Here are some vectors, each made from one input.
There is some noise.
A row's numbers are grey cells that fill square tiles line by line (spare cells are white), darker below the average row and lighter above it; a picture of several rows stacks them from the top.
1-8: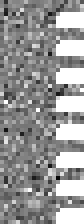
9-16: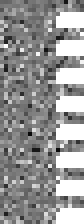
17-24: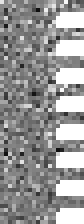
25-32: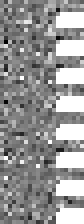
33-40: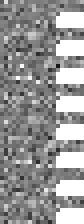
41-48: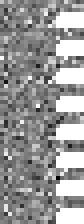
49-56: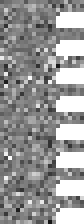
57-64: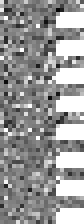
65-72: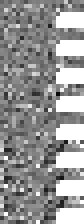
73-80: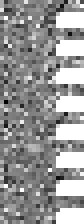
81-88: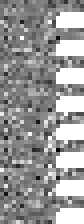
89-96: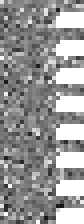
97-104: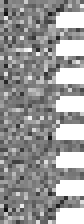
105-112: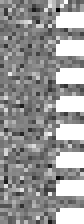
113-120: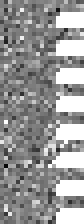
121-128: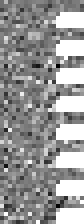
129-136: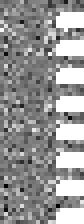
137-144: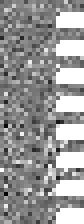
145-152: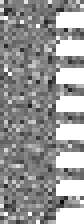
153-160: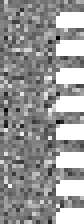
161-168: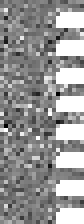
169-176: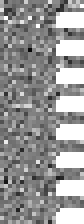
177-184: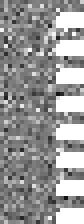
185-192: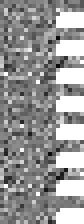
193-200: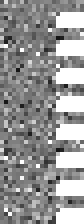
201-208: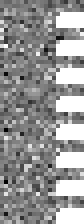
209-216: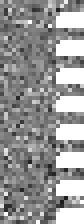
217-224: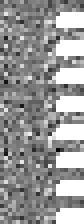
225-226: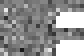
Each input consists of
either a point on a 4-point line and a true/false value, or a point on a 13-point line.
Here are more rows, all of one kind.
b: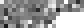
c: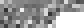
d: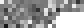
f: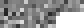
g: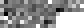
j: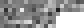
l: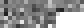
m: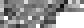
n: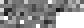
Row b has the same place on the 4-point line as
c and d.
